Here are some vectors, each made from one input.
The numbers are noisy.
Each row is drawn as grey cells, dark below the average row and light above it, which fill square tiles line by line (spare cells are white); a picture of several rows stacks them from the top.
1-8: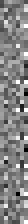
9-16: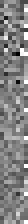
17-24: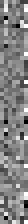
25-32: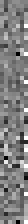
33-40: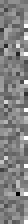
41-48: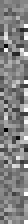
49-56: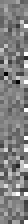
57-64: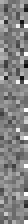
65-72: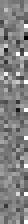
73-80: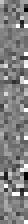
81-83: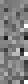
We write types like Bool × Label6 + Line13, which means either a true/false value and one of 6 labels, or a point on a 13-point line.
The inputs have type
(Label6 + Line6) × Line6.
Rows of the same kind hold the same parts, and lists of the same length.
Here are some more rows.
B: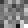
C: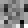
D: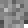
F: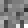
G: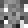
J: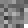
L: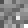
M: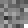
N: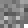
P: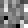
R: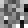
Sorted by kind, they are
B, D, G, J, L, M, P
C, F, N, R

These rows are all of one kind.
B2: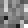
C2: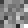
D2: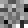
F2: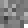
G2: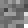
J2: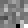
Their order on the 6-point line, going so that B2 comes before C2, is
G2, F2, D2, B2, J2, C2.
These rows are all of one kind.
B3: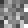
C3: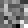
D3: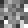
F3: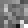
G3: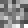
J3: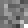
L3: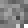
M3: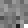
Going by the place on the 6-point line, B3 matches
D3 and G3.
